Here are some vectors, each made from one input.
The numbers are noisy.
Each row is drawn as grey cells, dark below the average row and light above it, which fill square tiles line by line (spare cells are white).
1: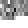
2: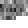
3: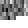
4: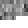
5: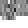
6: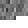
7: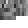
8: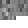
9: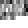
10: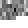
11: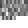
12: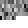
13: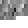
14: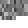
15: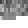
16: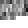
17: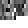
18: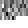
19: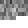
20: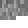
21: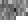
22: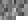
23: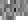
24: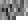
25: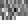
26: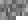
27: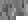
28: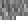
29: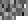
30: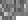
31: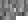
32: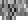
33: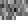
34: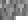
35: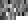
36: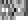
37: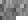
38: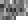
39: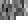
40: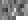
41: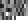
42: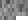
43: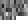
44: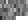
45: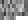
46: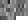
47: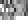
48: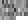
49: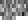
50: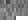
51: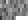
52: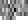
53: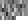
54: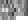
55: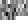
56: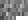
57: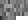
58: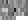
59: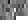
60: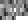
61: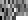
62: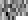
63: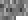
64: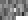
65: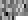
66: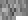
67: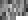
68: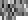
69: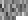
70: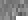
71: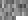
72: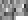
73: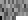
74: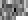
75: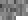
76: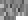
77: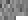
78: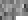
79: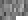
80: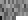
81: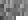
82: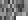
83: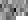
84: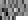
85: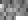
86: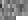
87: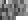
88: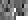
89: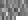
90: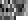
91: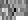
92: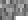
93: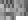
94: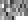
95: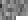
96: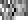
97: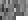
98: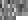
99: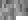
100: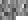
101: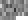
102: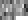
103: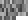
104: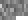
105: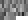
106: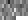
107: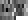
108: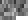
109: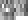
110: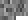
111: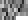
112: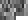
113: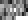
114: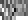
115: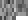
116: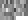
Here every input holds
a point on a 6-point line, together with a list of up to two points on a 4-point line.
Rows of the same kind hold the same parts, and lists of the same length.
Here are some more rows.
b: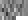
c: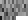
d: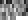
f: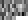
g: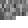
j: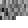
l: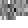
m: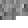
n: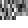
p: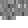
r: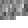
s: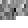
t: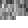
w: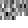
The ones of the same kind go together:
b, d, p
c, f, g, j, m, r, s
l, n, t, w

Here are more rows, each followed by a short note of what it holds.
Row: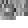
a point on a 6-point line, together with a list of two items
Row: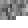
a point on a 6-point line, together with a list of one item
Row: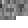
a point on a 6-point line, together with a list of one item
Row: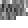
a point on a 6-point line, together with a list of two items
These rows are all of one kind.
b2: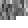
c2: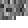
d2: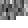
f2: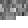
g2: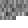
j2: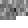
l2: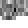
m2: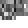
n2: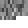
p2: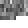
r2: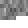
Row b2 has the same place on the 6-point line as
d2 and f2.
